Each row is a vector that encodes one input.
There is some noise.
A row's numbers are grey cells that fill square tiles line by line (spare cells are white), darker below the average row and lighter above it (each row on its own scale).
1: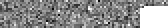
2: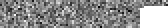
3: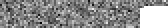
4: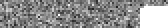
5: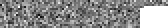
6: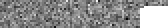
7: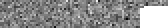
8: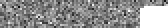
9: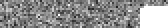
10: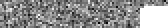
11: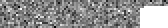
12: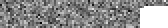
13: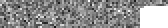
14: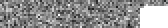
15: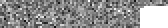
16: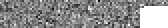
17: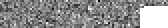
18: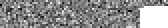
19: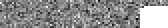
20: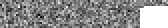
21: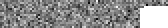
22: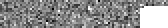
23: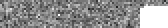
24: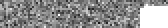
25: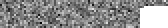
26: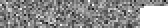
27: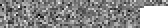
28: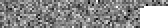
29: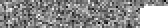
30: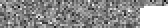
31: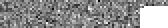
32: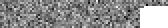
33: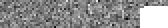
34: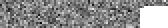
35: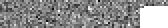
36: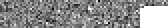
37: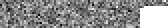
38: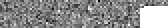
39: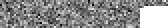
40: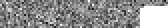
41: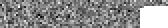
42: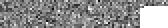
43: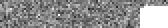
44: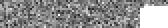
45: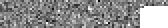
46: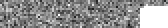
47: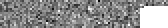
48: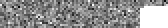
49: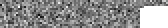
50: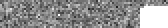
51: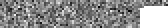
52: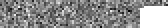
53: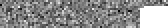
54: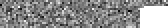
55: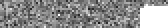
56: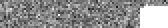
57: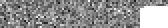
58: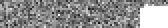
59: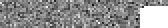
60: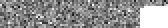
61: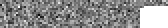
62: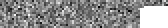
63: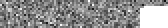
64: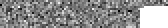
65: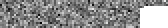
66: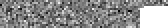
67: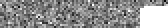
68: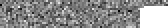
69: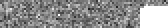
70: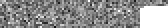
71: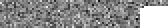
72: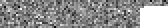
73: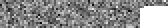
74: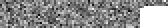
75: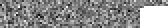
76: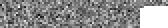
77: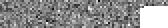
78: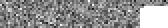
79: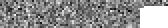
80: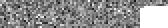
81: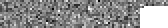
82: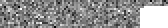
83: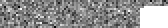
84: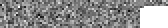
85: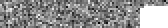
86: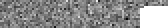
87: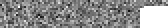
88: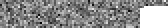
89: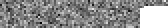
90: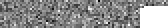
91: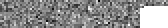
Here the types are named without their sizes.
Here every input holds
a point on a line.
